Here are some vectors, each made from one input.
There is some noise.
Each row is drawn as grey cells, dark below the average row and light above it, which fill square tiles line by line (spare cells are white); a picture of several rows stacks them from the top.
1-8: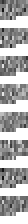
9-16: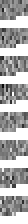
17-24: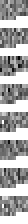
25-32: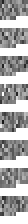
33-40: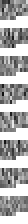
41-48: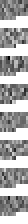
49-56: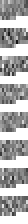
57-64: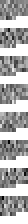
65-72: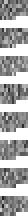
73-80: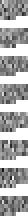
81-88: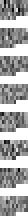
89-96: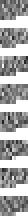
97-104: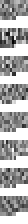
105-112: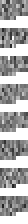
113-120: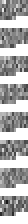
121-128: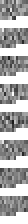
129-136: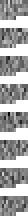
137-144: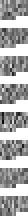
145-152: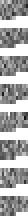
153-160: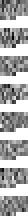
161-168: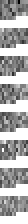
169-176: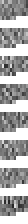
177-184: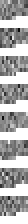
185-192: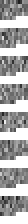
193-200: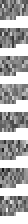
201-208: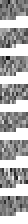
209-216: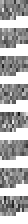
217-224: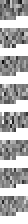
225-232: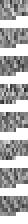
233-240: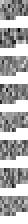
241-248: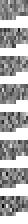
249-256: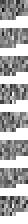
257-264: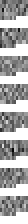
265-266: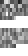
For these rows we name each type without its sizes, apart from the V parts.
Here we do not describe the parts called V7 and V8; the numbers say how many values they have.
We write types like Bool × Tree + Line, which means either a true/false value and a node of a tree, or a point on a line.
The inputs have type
(Label + V7 × V8) × Tree.
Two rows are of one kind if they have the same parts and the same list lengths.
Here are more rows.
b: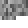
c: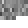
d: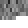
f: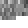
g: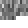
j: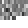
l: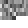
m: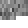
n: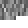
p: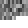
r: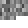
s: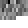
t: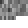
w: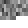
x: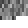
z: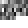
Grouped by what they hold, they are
b, c, f, j, l, m, r, z
d, g, n, p, s, t, w, x

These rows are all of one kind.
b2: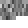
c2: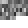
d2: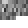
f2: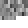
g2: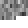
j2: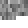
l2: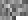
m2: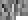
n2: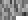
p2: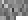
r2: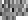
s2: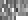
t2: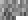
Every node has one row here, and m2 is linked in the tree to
c2, d2 and s2.
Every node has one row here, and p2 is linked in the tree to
b2, j2 and l2.
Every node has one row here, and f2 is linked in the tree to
j2.
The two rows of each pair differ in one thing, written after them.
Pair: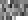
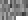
the value of V8
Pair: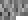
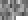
the node of the tree
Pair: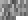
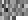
the node of the tree
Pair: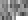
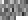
the value of V7
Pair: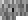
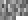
the node of the tree
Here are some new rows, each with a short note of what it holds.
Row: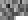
a label and a node of a tree
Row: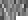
a label and a node of a tree
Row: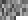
a label and a node of a tree
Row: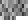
a node of a tree, a value of V7 and a value of V8
